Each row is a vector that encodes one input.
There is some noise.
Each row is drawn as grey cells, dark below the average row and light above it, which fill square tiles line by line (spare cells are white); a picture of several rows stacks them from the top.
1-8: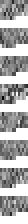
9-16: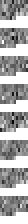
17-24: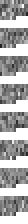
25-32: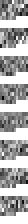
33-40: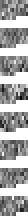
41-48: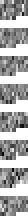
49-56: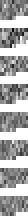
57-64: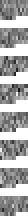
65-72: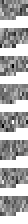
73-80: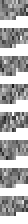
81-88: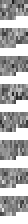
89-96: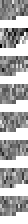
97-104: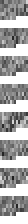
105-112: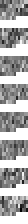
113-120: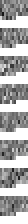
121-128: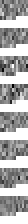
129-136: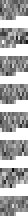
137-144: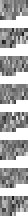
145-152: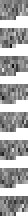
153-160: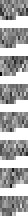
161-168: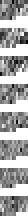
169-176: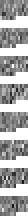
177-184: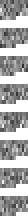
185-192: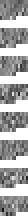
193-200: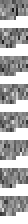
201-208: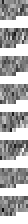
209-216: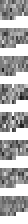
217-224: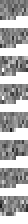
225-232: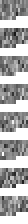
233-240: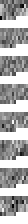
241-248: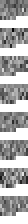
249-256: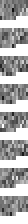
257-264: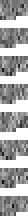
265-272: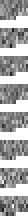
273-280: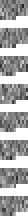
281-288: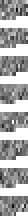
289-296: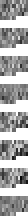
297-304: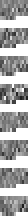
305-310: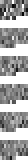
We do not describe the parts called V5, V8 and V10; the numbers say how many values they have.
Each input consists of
four true/false values and a value of V10, together with either a point on a 6-point line and a value of V8, or a point on a 7-point line and a value of V5.
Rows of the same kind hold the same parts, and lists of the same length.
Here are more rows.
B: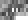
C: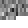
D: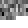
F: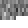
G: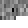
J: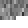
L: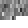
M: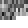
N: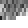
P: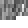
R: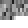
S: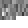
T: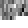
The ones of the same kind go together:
B, D, M, R, T
C, F, G, J, L, N, P, S

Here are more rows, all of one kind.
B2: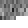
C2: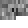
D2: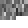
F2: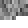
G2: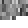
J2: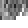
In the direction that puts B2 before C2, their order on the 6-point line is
F2, G2, D2, B2, C2, J2.
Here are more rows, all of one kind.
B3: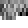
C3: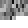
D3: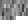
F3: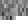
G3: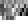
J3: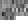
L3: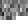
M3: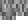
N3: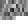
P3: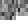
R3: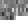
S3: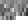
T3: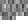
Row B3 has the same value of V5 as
D3 and L3.
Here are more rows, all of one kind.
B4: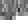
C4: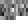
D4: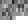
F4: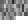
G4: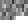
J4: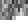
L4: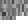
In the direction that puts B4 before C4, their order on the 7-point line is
F4, J4, D4, G4, B4, L4, C4.
